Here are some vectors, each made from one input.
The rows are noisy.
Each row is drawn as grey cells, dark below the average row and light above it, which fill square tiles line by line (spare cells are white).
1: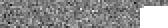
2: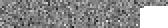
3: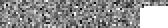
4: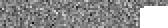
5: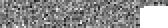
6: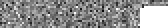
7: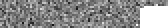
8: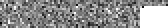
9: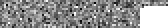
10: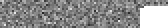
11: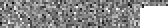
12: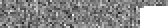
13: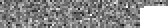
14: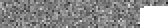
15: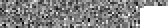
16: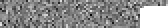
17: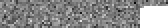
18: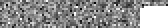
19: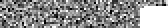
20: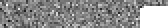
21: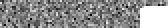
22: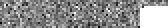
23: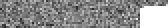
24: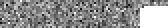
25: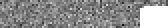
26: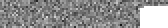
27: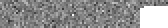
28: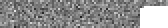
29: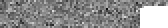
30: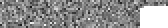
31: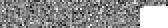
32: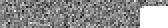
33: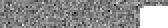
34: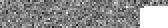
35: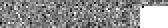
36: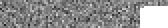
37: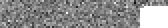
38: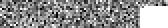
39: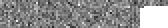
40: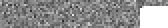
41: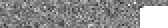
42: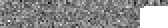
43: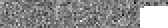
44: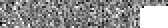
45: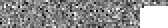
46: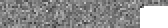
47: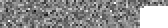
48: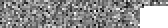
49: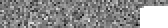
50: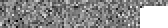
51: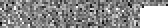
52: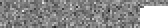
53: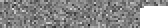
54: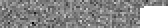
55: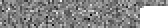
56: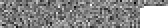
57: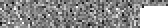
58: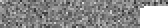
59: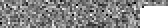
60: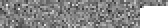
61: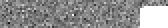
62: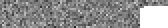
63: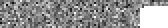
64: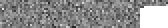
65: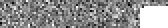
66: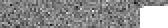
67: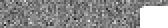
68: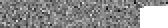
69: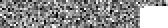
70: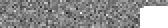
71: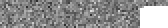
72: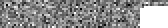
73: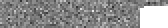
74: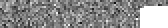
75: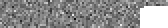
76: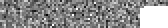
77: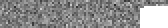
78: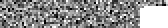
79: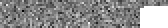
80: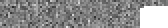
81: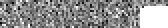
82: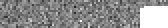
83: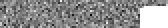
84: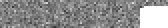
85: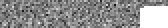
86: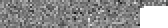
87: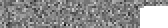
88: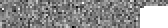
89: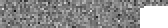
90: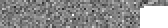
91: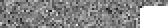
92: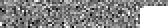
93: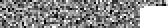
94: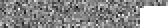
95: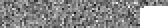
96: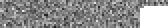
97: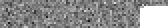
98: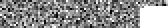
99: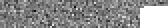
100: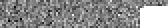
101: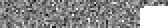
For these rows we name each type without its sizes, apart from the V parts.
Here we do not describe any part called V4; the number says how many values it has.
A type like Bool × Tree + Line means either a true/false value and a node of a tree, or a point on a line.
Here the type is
List(Line × (Line × Line + V4)).
